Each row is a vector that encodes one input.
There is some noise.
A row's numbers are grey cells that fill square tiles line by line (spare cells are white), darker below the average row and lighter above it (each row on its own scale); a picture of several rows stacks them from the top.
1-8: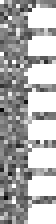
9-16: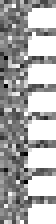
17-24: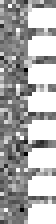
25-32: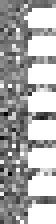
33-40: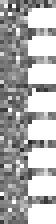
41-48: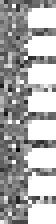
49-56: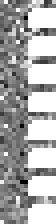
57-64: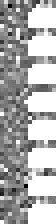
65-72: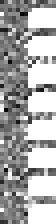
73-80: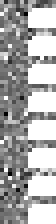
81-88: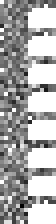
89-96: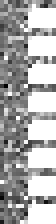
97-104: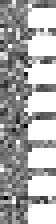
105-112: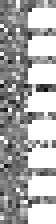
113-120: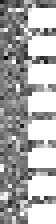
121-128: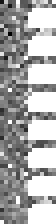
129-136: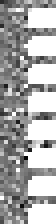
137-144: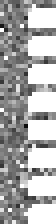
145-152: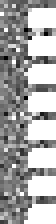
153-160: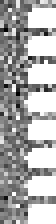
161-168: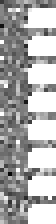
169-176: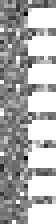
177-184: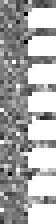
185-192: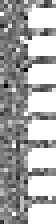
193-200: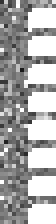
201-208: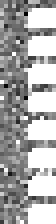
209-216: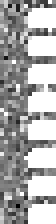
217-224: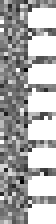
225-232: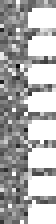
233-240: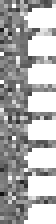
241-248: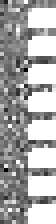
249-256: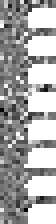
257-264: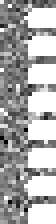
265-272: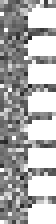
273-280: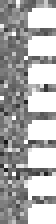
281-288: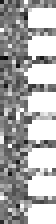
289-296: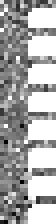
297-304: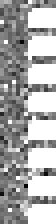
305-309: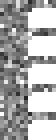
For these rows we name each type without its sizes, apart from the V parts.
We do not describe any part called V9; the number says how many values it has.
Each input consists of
either a true/false value and two values of V9, or a list of points on a line.
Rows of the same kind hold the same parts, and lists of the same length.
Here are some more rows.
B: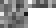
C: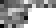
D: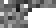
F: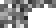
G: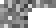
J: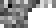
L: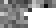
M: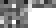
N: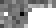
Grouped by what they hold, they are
B, D, M
C, J, L
F, G
N

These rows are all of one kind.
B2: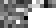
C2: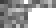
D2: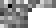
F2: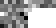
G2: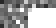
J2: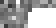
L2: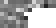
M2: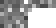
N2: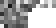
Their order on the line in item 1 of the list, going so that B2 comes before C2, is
J2, N2, D2, L2, B2, F2, M2, G2, C2.
